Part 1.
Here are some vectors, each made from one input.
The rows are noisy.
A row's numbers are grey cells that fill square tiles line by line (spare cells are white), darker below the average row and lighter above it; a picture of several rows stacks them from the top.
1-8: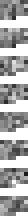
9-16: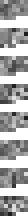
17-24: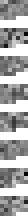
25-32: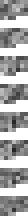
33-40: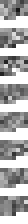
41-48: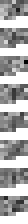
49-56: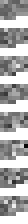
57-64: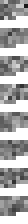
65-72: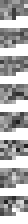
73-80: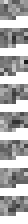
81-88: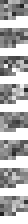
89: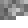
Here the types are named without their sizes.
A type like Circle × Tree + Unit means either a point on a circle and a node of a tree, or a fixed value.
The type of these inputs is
Line.
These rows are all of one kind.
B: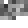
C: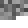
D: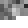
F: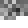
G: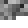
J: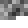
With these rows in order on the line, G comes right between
C and J.
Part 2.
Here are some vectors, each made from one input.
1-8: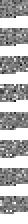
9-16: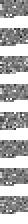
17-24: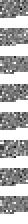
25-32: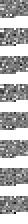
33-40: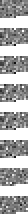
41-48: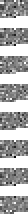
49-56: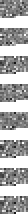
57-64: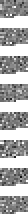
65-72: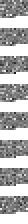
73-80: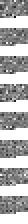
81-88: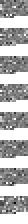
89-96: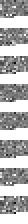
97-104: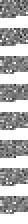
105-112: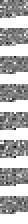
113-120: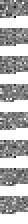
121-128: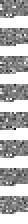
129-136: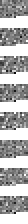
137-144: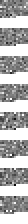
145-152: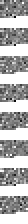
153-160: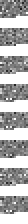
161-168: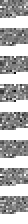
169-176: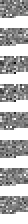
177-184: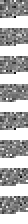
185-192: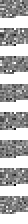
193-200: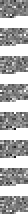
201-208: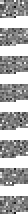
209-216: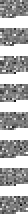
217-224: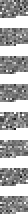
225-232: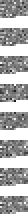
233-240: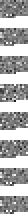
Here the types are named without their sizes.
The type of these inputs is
Line.
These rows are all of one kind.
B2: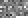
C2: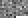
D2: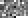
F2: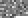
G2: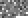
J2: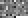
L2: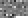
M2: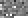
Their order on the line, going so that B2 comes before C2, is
G2, F2, L2, M2, B2, C2, J2, D2.
